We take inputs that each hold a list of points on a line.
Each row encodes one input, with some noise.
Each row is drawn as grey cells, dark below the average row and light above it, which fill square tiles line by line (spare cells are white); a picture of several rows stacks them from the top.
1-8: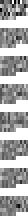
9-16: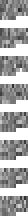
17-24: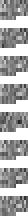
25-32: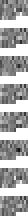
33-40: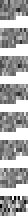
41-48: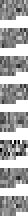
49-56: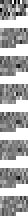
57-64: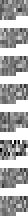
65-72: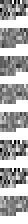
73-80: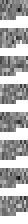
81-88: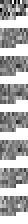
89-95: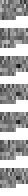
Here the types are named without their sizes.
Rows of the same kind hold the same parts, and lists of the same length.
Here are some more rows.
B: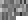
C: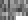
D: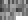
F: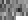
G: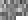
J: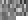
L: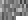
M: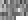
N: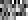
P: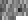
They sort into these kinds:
B, G, J, L, M
C, D, F, P
N

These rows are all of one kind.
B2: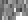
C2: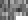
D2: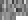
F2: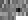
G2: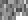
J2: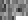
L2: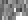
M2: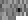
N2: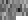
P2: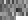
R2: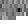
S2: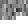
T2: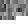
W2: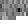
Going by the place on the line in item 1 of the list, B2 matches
G2, L2 and S2.
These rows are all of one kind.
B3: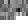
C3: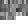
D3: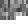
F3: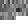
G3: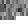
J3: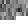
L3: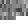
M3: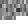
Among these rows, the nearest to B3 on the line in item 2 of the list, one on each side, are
F3 and M3.
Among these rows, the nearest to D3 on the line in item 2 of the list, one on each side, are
L3 and M3.
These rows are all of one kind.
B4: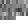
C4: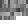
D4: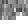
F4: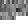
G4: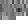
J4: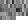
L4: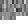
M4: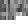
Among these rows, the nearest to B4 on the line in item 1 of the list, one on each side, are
F4 and J4.
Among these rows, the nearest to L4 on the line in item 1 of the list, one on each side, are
D4 and G4.
